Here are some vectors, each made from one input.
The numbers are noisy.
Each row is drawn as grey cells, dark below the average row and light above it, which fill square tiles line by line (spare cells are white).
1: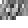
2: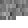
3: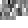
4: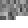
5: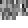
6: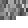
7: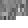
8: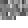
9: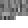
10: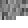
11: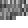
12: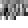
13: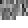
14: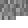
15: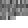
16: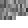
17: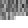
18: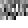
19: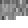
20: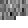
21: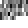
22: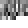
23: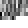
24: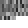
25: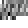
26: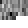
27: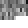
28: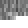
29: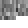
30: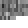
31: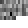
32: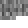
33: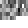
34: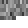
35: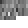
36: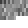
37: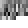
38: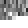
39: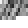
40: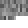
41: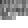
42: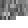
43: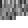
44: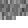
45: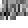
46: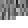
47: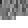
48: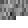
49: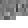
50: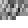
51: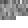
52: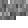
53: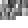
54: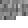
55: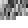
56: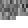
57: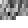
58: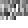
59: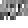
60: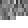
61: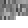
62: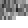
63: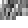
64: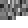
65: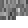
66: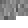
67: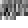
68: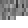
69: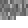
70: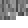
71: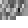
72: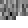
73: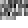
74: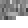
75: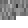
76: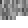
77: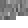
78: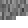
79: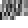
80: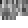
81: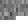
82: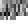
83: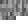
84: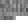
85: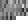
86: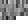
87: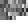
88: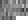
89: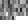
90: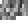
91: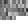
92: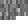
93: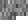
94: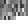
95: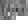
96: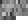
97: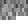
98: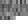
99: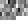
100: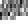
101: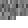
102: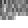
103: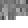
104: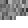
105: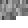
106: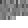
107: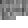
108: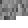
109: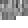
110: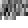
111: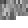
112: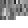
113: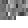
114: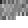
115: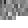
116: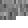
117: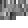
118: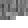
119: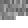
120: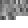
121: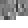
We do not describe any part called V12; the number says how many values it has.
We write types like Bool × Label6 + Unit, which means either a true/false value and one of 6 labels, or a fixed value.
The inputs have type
Bool × V12 + Circle6.
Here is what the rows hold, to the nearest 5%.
About 25% of them hold a point on a 6-point circle. The rest hold a true/false value and a value of V12.
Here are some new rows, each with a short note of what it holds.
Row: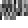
a point on a 6-point circle
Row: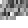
a point on a 6-point circle
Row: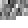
a point on a 6-point circle
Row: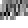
a point on a 6-point circle
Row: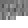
a true/false value and a value of V12
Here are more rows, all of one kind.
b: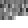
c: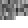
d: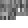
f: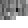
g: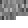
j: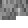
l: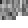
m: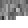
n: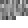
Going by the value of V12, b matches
f and m.
